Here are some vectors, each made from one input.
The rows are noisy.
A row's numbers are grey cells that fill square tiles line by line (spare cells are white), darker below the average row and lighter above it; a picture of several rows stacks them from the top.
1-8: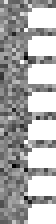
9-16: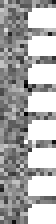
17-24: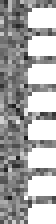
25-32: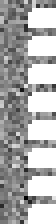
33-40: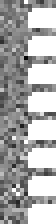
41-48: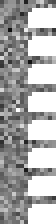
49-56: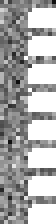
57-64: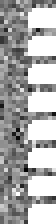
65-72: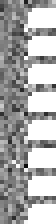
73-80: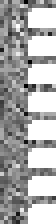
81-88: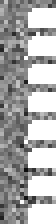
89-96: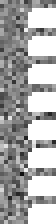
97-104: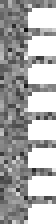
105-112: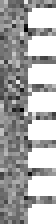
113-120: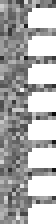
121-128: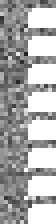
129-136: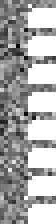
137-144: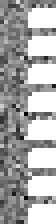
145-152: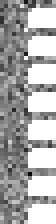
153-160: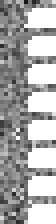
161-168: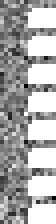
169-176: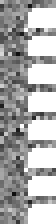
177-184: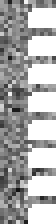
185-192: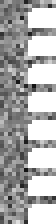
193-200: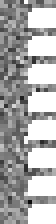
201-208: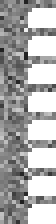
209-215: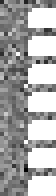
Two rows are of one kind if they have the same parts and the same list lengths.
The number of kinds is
2.
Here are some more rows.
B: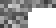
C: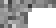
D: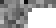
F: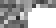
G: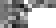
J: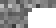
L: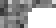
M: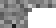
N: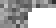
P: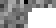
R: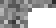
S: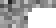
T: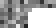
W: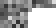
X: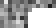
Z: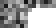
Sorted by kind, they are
B, G, J, L, M, T, W
C, D, F, N, P, R, S, X, Z

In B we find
a point on a 6-point circle and three true/false values.
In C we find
a point on a 10-point line and three true/false values.
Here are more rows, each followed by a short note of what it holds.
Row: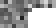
a point on a 6-point circle and three true/false values
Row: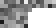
a point on a 6-point circle and three true/false values
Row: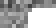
a point on a 10-point line and three true/false values
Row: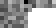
a point on a 10-point line and three true/false values
